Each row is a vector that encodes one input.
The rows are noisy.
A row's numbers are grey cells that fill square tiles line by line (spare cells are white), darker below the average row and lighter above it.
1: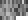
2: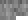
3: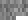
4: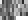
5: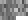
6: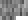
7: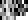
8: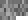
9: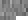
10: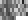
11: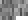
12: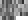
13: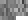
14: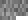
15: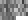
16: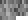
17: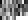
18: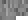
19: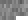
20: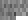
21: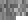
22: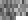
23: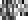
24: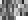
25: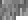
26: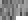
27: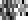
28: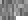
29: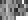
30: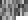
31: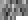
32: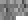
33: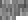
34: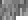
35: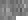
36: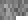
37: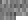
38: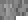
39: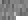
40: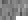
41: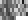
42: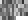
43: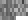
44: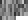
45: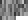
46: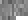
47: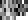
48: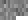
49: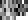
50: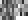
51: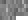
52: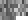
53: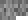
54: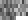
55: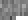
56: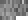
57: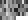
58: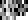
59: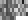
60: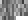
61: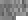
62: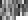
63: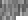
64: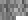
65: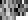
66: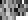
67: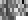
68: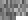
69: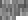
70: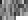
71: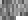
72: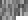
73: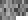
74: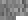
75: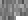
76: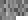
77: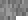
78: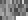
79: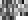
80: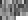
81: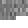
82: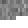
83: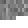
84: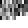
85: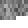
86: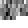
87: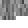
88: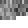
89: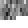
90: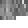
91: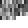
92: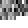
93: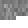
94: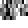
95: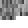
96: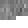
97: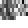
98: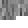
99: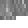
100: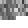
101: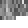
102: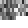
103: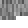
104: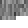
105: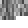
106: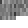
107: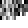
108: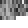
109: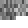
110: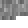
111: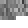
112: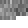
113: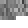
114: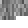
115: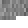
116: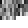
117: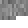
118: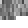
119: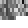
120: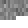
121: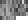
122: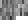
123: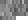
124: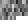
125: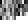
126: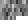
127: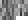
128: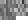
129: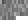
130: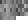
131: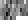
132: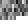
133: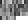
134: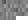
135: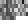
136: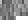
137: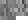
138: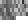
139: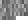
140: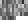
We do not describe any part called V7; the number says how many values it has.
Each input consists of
a list of up to two items, each a true/false value and a value of V7.
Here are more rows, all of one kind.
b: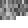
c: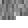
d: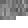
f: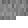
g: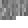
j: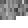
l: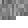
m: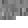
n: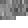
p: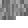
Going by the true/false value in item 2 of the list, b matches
c, d and m.
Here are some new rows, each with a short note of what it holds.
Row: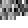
the empty list
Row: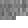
a list of one item
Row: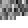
the empty list
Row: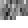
the empty list
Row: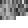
a list of two items
